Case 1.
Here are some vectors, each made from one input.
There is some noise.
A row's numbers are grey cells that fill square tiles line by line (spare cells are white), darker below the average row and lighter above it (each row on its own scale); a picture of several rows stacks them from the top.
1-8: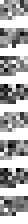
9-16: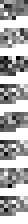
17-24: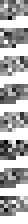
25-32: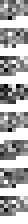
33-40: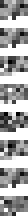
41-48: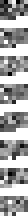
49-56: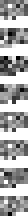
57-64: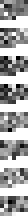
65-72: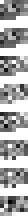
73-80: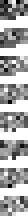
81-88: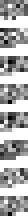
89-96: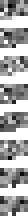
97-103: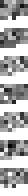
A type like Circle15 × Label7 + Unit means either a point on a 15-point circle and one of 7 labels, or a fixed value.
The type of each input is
Label9.
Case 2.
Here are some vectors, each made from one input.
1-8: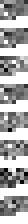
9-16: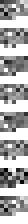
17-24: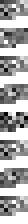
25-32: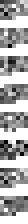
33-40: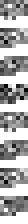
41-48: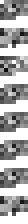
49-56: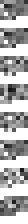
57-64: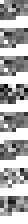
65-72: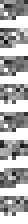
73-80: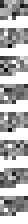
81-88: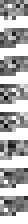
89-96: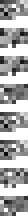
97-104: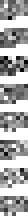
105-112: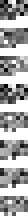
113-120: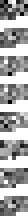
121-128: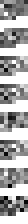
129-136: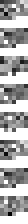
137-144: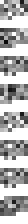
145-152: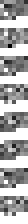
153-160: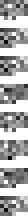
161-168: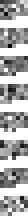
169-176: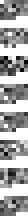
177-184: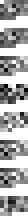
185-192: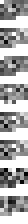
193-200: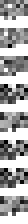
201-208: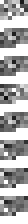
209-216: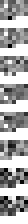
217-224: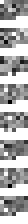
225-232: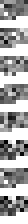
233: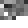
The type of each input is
Label9.
